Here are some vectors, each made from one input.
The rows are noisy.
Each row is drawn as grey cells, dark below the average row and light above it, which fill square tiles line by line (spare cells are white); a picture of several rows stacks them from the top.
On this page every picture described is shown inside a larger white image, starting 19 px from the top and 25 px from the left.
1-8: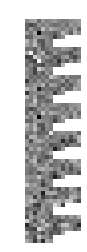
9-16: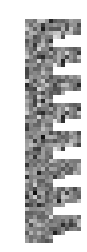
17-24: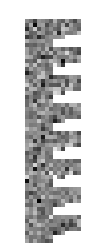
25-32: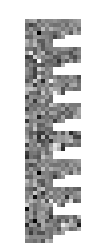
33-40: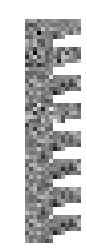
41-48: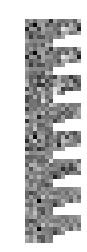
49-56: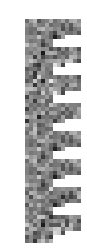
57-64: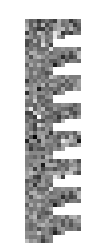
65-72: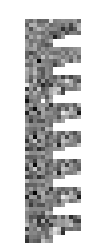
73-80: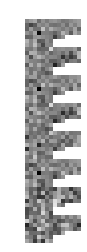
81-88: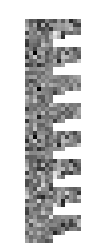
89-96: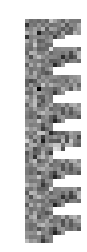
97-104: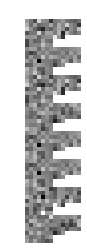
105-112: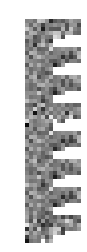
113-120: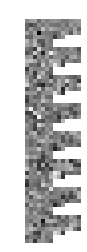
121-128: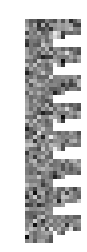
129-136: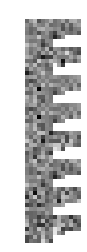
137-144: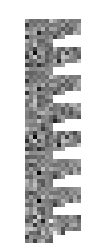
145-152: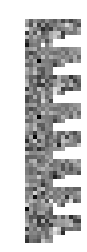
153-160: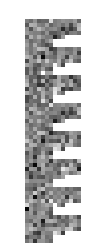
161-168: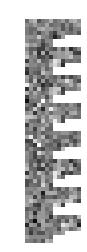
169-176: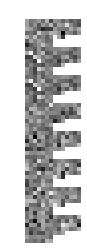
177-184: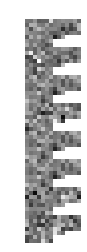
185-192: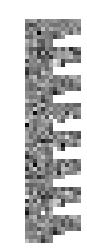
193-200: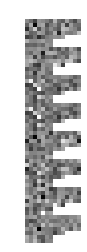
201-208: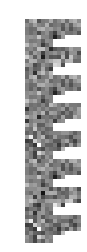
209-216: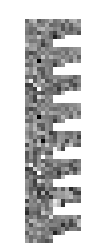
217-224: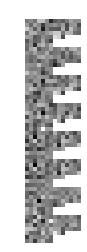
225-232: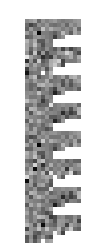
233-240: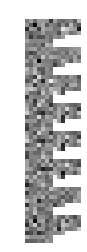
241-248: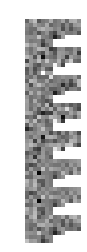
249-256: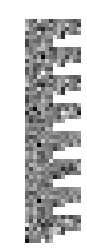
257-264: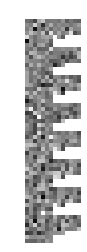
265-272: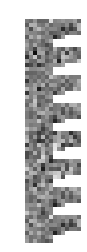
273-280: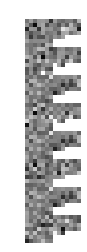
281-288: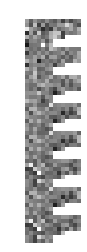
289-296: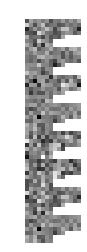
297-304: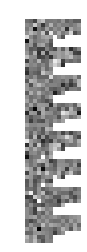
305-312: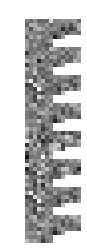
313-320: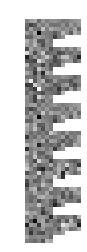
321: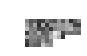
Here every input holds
either a point on a 10-point line, or three true/false values.
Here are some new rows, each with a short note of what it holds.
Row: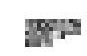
a point on a 10-point line
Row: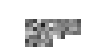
a point on a 10-point line
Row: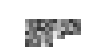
a point on a 10-point line
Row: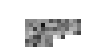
a point on a 10-point line
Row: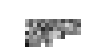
a point on a 10-point line
